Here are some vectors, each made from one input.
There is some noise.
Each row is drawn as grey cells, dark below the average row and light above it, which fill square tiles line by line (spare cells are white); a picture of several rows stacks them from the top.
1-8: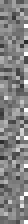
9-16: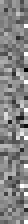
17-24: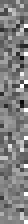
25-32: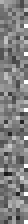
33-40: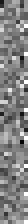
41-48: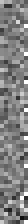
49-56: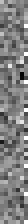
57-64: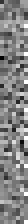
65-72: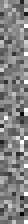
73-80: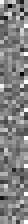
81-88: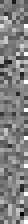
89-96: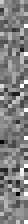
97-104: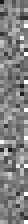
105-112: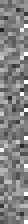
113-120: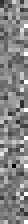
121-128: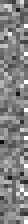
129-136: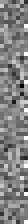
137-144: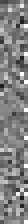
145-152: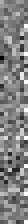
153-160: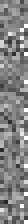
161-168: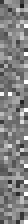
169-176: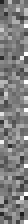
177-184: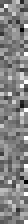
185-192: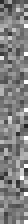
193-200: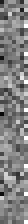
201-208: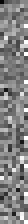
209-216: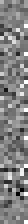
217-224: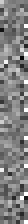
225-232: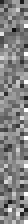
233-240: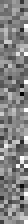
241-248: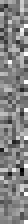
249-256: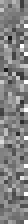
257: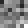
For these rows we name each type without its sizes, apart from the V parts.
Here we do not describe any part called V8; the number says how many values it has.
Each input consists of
a value of V8, together with a list of points on a line.
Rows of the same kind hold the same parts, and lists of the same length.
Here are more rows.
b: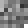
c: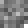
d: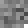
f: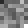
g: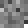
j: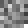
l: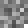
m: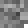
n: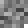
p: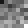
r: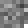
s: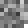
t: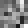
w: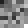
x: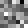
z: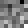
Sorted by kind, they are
b, c, n, r
d, m, s, x
f, p, w
g, j, l, t, z

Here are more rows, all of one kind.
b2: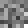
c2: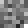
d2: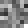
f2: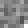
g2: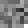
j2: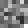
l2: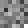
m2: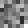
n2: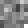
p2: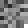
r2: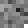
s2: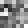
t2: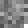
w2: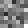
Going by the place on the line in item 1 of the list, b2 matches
j2, t2 and w2.
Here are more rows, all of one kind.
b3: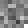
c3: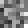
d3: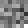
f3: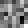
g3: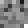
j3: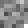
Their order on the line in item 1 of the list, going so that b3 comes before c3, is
f3, d3, j3, b3, g3, c3.
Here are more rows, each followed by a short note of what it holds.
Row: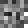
a value of V8, together with a list of three items
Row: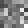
a value of V8, together with the empty list
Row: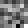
a value of V8, together with a list of two items
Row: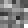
a value of V8, together with a list of two items
